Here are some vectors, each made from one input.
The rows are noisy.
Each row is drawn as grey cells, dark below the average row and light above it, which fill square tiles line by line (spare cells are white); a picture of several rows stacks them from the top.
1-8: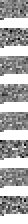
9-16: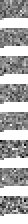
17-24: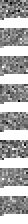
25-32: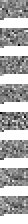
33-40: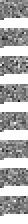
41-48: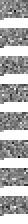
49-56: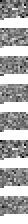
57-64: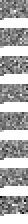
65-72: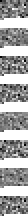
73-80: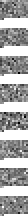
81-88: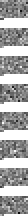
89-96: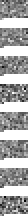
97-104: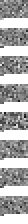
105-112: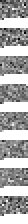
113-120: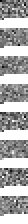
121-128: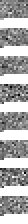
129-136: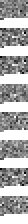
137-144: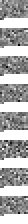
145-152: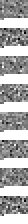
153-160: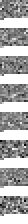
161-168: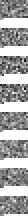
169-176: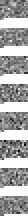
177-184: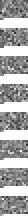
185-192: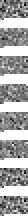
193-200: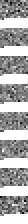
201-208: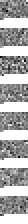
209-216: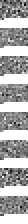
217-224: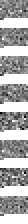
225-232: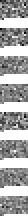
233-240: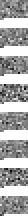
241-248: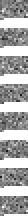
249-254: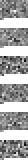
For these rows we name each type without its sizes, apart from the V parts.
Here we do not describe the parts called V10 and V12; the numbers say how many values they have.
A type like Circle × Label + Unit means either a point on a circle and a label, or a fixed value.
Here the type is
(Line + V12) × V10 + Tree.
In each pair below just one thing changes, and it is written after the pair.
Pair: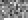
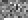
the value of V12
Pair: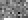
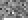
the value of V12
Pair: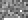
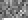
the value of V10
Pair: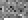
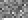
the value of V10
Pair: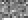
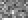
the value of V12
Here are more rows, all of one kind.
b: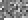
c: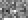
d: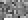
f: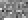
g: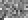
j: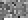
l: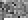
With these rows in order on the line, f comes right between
d and g.
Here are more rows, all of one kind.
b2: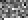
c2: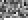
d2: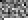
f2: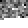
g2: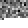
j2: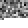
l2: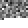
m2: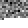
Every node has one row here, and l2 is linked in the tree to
m2.
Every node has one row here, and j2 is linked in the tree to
c2 and g2.
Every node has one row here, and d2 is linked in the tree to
b2.
